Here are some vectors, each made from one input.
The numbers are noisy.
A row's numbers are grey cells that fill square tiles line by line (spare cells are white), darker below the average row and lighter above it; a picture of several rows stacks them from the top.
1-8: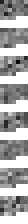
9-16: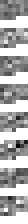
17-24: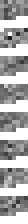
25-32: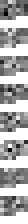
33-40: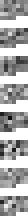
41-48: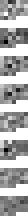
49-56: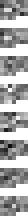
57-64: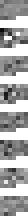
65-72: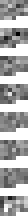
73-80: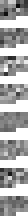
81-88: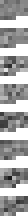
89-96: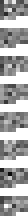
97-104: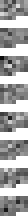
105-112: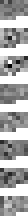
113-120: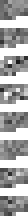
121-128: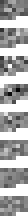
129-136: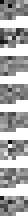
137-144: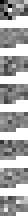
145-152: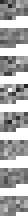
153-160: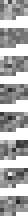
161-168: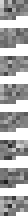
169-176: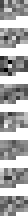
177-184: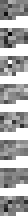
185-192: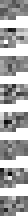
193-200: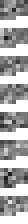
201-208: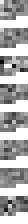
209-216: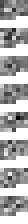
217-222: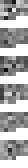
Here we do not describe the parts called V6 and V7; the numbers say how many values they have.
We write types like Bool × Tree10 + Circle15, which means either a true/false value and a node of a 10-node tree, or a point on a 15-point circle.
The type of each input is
(Line4 + Line5) × V7 + Line8 × V6.
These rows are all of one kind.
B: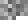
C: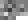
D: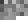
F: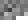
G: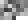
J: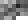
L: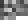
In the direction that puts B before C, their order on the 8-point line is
D, B, L, J, C, F, G.
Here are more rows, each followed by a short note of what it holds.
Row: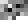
a point on an 8-point line and a value of V6
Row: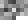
a point on an 8-point line and a value of V6
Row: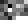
a point on a 5-point line and a value of V7
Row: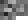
a point on a 5-point line and a value of V7
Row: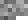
a point on a 5-point line and a value of V7
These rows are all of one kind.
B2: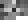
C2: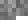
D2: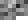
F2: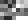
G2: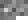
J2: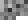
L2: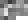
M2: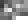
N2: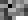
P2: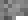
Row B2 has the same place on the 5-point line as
F2, G2 and L2.
